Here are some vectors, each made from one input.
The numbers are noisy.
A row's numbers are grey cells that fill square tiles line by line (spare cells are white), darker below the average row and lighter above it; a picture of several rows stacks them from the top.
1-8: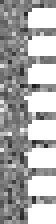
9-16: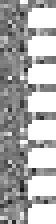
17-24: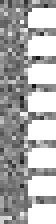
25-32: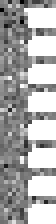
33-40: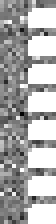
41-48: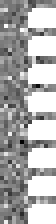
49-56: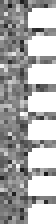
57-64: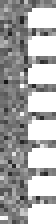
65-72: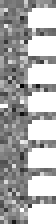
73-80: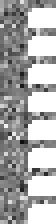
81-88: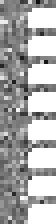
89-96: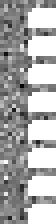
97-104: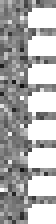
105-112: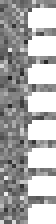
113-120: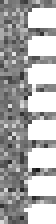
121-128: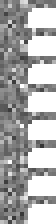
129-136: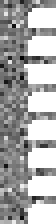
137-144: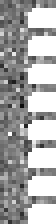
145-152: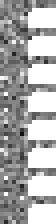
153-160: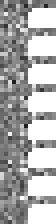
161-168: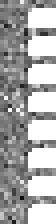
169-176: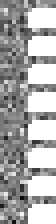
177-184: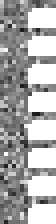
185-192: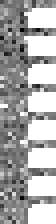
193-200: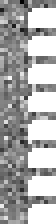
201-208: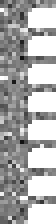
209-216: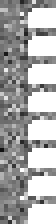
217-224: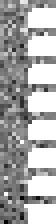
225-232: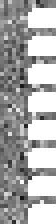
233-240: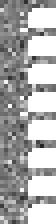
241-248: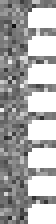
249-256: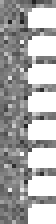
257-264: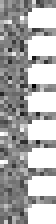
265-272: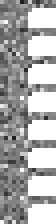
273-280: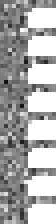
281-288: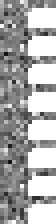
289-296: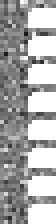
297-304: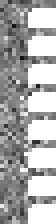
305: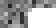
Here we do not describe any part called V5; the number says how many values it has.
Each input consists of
a list of up to two items, each a true/false value and a value of V5.
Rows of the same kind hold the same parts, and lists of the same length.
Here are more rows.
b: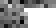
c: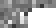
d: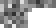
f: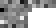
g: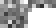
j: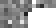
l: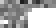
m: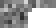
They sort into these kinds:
b
c, d, g, j
f, l, m

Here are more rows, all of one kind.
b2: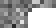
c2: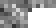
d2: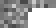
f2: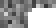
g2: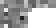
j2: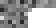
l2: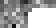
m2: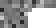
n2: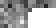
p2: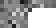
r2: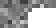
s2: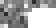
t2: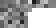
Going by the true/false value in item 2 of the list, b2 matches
f2, g2, n2 and r2.
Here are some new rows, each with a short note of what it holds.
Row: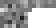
a list of two items
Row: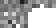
a list of two items
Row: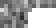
a list of two items
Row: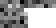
the empty list
